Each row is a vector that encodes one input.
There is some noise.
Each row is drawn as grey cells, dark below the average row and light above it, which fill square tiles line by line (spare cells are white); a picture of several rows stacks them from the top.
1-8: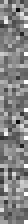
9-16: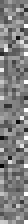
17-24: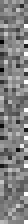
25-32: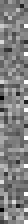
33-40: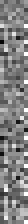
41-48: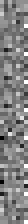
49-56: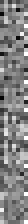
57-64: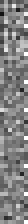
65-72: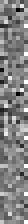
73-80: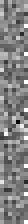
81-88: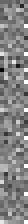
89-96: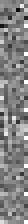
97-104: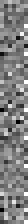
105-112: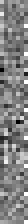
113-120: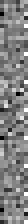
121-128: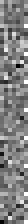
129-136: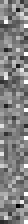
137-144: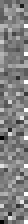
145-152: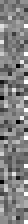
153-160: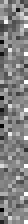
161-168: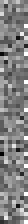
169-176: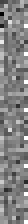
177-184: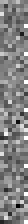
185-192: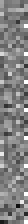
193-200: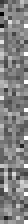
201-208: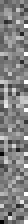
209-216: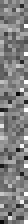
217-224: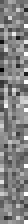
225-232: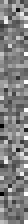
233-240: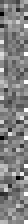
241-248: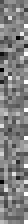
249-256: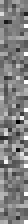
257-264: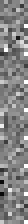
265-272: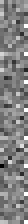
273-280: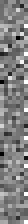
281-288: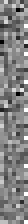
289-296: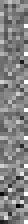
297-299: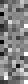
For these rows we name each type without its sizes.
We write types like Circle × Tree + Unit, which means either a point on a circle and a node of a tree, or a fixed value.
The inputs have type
Bool × (Label + Line).
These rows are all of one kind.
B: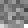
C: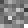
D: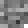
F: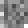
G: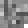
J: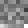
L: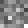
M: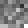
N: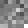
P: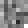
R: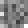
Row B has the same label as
F, J and R.
